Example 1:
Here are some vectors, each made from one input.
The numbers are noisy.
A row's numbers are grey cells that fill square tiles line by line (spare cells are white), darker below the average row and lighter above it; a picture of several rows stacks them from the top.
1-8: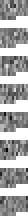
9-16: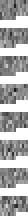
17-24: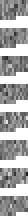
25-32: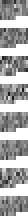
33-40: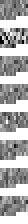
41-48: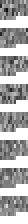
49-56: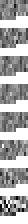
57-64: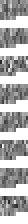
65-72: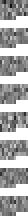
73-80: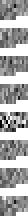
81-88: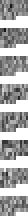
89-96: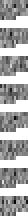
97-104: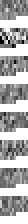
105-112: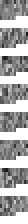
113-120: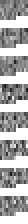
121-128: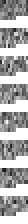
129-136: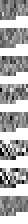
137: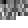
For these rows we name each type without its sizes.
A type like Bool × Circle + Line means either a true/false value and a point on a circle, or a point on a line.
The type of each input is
Circle + Unit.
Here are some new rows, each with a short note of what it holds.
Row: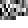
a fixed value
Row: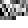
a fixed value
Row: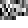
a fixed value
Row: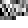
a fixed value
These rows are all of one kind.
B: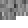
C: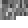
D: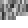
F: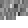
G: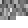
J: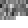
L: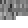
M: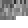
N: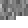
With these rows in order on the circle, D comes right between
L and M.
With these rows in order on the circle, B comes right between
F and M.
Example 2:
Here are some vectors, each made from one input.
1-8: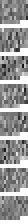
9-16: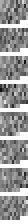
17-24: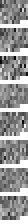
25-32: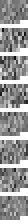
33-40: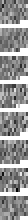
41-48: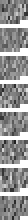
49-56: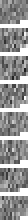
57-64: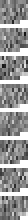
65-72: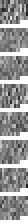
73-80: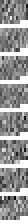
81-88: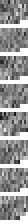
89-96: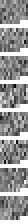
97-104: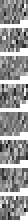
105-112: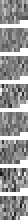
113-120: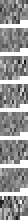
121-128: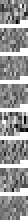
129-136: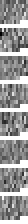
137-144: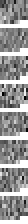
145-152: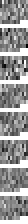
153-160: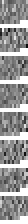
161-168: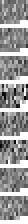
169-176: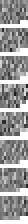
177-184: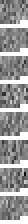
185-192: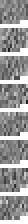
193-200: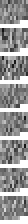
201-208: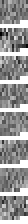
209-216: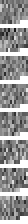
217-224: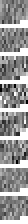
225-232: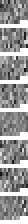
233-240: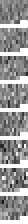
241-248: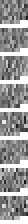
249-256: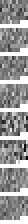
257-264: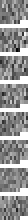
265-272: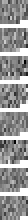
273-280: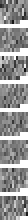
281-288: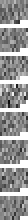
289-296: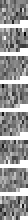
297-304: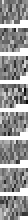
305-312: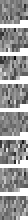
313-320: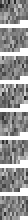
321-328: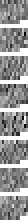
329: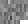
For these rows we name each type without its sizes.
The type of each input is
Circle.
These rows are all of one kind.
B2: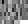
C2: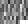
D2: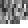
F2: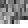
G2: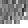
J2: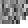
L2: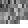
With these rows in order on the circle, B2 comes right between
G2 and J2.
